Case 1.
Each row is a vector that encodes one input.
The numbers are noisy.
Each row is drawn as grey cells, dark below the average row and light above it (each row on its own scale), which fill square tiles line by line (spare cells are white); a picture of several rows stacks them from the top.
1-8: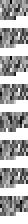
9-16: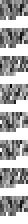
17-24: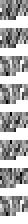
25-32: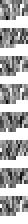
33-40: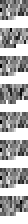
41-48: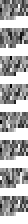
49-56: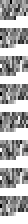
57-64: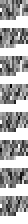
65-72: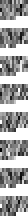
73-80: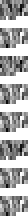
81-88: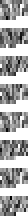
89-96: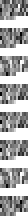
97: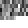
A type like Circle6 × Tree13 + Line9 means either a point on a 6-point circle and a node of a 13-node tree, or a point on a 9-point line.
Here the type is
Bool × Bool × Bool.
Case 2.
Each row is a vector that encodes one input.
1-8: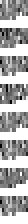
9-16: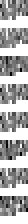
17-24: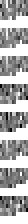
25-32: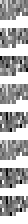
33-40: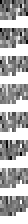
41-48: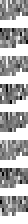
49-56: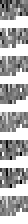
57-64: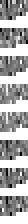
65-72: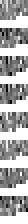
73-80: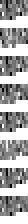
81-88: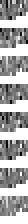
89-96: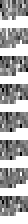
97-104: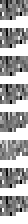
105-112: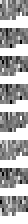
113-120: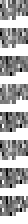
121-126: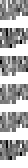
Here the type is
Line12.
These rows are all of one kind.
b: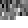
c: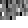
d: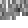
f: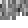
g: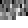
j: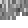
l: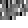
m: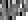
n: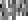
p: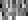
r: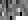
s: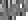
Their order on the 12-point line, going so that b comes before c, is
j, d, f, n, p, g, b, r, c, l, m, s.
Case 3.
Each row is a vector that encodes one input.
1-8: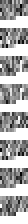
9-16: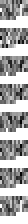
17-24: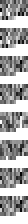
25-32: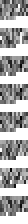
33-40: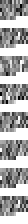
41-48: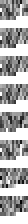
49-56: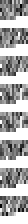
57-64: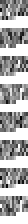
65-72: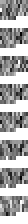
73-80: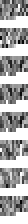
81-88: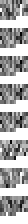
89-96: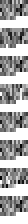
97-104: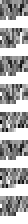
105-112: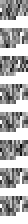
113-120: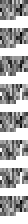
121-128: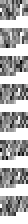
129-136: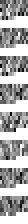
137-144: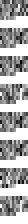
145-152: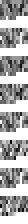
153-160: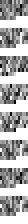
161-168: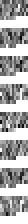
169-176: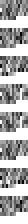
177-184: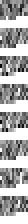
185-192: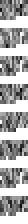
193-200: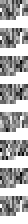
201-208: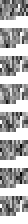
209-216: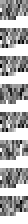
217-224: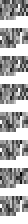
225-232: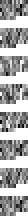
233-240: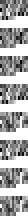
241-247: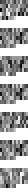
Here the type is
Bool × Bool × Bool.
